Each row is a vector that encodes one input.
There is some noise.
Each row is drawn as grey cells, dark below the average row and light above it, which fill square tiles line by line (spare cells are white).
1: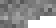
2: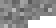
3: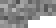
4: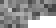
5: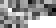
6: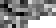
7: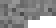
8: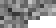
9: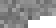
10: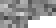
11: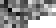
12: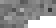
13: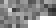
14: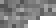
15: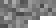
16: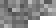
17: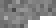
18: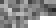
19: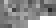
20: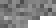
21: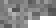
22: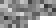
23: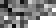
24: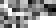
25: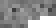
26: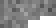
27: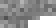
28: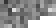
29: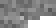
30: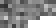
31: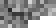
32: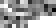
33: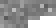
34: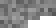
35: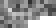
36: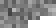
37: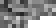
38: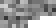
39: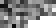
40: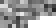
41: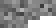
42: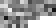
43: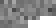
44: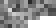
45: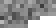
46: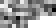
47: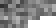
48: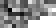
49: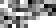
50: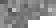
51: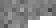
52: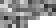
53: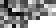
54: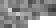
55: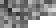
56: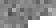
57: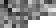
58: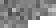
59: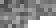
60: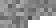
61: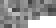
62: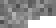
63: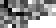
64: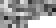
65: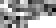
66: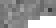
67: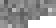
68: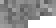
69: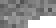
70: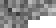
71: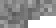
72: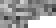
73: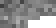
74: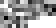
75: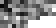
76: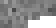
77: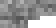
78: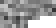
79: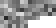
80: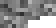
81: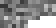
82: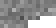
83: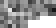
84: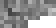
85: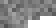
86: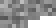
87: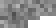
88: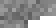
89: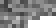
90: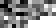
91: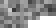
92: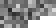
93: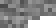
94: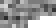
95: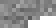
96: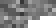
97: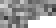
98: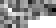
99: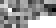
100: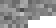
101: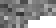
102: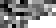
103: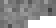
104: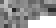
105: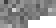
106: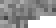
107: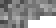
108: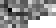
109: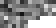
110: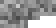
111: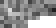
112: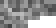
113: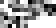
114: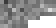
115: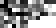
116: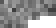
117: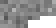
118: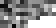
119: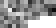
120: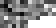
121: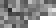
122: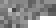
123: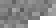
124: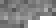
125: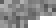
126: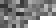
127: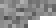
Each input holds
a point on a 9-point circle, a node of a 10-node tree and a true/false value.
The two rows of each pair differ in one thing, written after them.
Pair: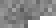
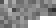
the true/false value
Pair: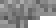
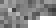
the true/false value
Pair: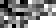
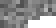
the place on the 9-point circle
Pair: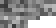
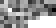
the node of the tree
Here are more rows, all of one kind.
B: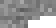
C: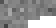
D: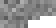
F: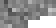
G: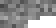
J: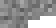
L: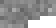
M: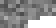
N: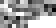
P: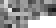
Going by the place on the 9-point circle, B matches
G, J, M and P.
